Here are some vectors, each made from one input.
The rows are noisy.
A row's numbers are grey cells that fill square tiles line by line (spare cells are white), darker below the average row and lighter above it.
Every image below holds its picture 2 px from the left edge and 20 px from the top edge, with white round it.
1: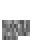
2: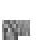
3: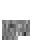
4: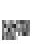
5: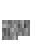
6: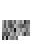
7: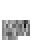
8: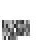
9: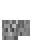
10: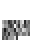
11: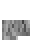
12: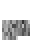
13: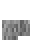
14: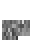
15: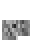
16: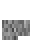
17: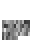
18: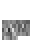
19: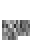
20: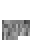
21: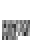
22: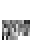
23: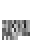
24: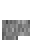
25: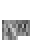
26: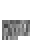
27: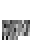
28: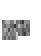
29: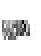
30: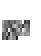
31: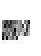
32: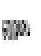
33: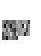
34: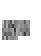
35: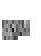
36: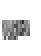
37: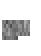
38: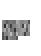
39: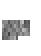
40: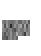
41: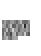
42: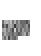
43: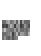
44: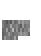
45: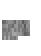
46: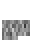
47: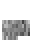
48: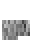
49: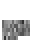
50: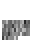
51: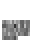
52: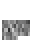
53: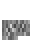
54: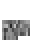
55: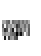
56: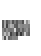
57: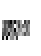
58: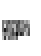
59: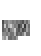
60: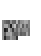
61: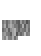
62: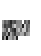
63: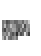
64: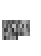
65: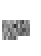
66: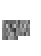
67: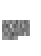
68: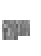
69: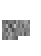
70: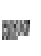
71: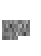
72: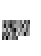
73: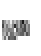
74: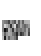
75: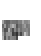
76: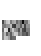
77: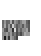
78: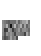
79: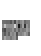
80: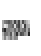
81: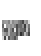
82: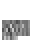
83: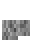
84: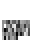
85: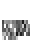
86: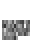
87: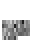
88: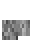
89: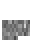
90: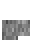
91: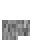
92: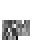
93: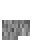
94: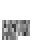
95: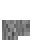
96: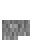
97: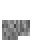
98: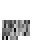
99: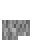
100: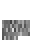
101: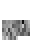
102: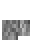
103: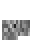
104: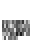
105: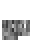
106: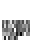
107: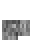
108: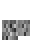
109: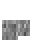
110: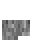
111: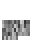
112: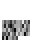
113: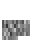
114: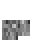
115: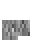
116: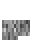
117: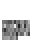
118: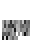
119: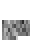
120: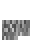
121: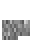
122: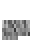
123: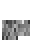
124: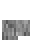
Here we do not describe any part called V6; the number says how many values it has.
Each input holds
a value of V6, together with either a point on an 8-point circle and a value of V6, or a point on a 9-point line.
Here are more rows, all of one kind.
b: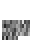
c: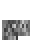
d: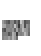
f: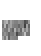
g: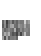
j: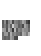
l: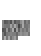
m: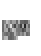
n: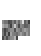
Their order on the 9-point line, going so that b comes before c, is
f, d, j, n, m, l, b, g, c.
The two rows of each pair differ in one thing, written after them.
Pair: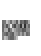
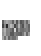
the place on the 9-point line
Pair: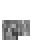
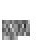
the value of V6
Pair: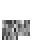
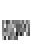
the place on the 9-point line
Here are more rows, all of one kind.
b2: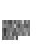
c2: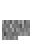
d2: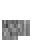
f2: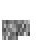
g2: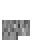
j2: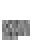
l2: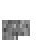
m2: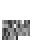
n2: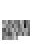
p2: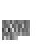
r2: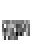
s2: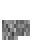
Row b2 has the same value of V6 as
l2, m2, n2 and s2.
